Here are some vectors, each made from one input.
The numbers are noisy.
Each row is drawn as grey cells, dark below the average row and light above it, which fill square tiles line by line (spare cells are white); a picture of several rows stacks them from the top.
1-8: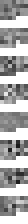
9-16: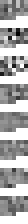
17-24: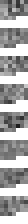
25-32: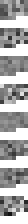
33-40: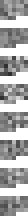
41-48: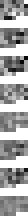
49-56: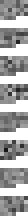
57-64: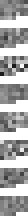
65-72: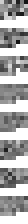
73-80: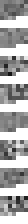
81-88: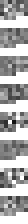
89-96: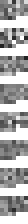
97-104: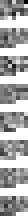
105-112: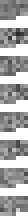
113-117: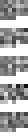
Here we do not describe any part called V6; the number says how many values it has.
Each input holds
a list of up to two items, each a true/false value and a value of V6.
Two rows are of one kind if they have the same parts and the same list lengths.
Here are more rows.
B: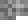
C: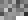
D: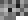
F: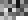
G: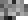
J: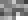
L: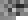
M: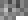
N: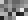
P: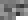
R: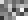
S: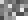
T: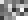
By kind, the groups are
B, C, D, F, G, J, M
L, P
N, R, S, T

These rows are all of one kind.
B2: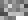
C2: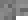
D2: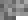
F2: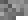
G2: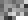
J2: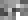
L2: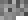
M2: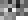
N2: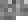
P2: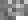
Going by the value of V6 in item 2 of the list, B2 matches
D2, F2 and M2.
